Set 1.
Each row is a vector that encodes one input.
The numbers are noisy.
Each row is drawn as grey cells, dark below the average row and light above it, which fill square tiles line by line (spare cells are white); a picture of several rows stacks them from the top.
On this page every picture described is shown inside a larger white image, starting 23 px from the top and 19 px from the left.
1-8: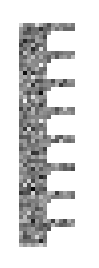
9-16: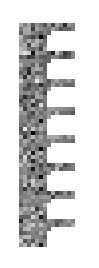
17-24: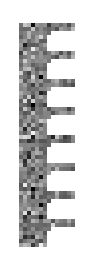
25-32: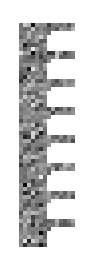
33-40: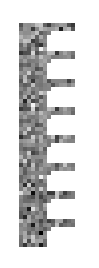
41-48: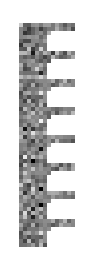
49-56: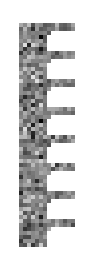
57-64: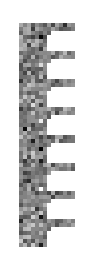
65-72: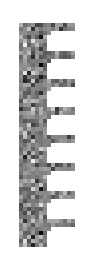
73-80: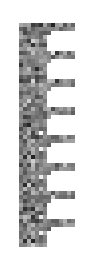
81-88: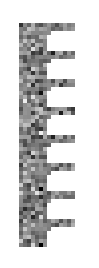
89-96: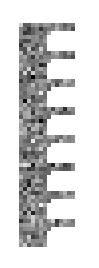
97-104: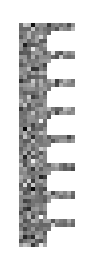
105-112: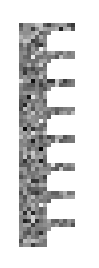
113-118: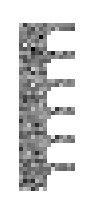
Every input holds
either a fixed value, or five true/false values.
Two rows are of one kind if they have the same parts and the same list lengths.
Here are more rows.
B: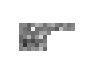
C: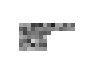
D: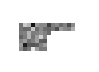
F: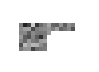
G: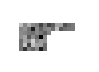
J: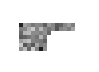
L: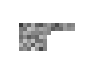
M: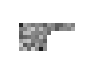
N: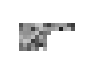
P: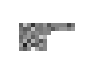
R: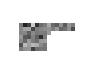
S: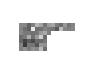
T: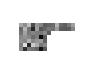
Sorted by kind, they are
B, C, D, F, G, J, L, M, P, R, S, T
N

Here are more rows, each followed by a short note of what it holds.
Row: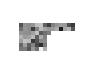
a fixed value
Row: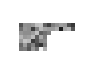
a fixed value
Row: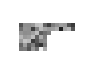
a fixed value
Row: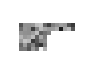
a fixed value
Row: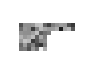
a fixed value
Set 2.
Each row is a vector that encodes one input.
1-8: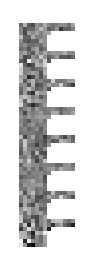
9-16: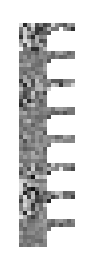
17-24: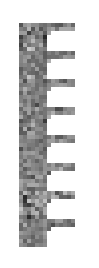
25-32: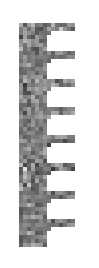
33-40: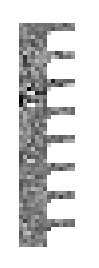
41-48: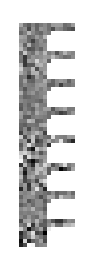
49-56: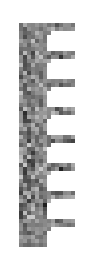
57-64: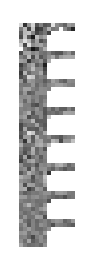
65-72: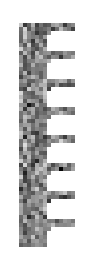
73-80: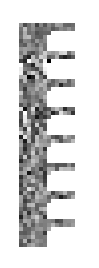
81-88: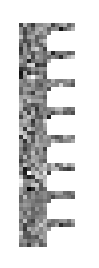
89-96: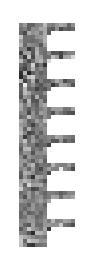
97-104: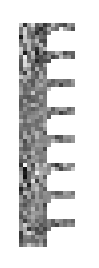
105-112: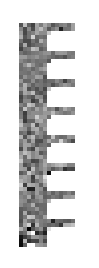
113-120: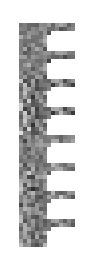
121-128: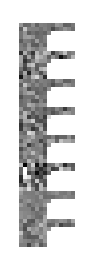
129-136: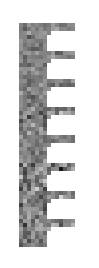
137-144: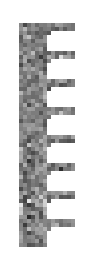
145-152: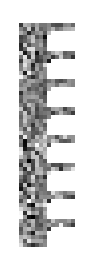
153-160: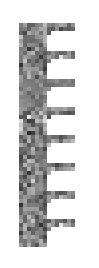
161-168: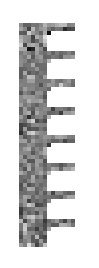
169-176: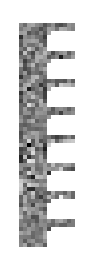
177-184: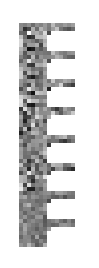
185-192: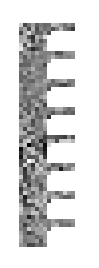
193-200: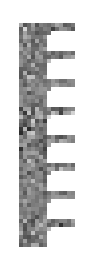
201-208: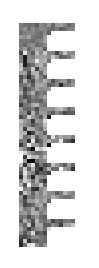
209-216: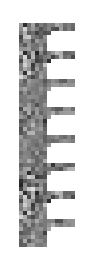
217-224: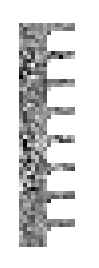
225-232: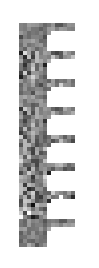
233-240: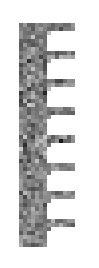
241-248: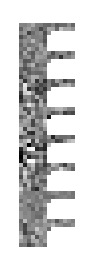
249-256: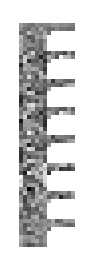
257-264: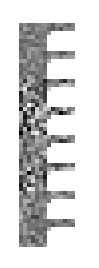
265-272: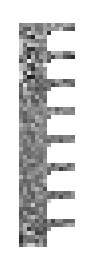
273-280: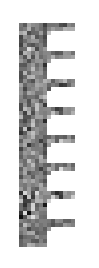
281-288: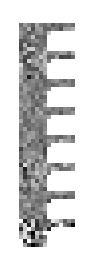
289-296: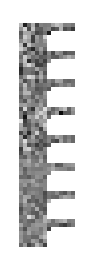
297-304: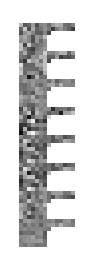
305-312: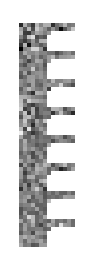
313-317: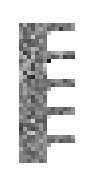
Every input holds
a point on a 9-point line.
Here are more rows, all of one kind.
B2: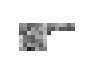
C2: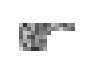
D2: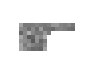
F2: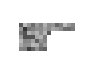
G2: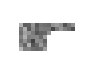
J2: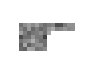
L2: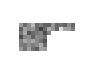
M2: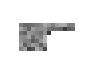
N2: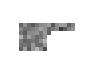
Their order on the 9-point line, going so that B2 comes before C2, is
M2, N2, B2, G2, D2, C2, J2, F2, L2.
